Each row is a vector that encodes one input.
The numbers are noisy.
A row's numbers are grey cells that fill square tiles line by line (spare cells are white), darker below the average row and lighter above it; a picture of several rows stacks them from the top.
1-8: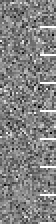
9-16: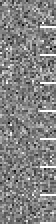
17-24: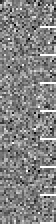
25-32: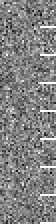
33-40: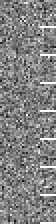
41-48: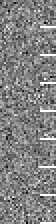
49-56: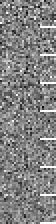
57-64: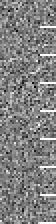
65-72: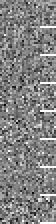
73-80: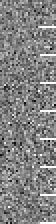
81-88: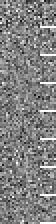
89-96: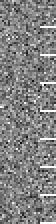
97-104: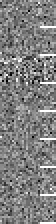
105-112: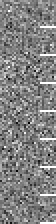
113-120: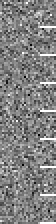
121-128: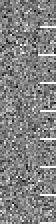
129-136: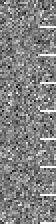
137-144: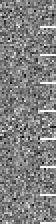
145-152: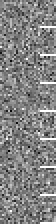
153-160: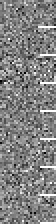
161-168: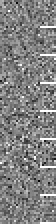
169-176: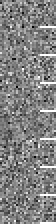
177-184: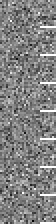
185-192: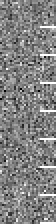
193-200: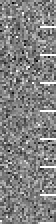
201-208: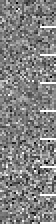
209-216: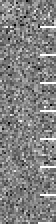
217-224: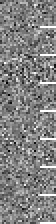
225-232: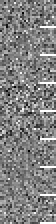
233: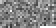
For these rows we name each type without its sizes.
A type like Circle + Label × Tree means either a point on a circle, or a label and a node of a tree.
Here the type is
(Bool × Bool × Bool + (Circle + Line) × Line) × Line × Line.
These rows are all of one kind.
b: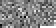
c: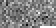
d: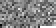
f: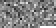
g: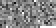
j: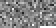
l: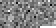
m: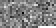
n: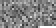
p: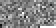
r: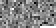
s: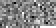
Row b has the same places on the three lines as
d, g, p and s.
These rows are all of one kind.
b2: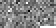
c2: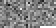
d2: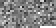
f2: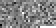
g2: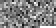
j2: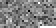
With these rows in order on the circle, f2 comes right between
d2 and j2.
